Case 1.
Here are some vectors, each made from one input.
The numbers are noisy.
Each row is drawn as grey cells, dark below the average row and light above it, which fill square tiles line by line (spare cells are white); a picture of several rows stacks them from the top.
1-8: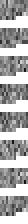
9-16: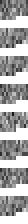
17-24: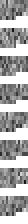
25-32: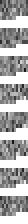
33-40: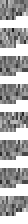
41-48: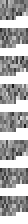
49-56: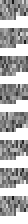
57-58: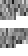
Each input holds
a point on a 6-point circle.
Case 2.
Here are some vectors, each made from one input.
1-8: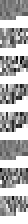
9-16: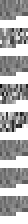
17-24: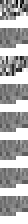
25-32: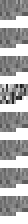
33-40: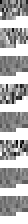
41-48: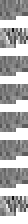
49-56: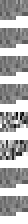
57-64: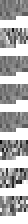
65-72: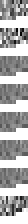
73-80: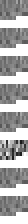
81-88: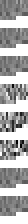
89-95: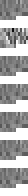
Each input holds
a point on a 6-point circle.
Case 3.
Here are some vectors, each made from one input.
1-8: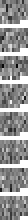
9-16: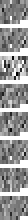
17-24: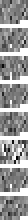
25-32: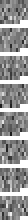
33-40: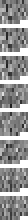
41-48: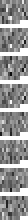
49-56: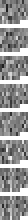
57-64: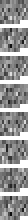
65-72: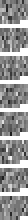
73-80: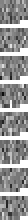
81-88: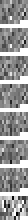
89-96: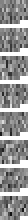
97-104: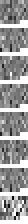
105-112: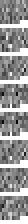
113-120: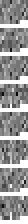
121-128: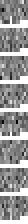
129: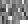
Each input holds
either a fixed value, or four true/false values.
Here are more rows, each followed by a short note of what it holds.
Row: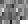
four true/false values
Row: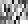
a fixed value
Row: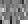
four true/false values
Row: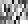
a fixed value
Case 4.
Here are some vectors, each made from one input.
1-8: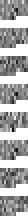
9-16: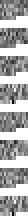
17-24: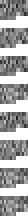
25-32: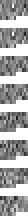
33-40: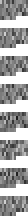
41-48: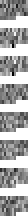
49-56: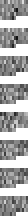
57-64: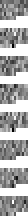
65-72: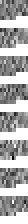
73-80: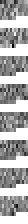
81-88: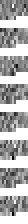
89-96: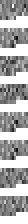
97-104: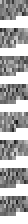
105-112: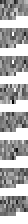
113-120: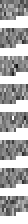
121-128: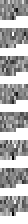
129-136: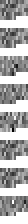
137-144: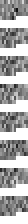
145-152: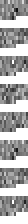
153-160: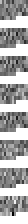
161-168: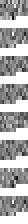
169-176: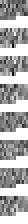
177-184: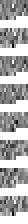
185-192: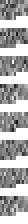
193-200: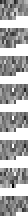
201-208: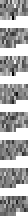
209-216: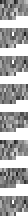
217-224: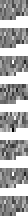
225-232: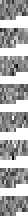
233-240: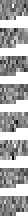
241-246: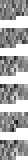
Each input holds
a node of a 9-node tree.
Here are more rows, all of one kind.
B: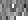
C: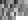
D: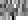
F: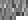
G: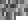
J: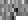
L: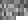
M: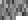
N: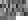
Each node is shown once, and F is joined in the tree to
G, J, L and M.
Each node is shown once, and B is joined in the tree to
L.
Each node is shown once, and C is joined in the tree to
G.
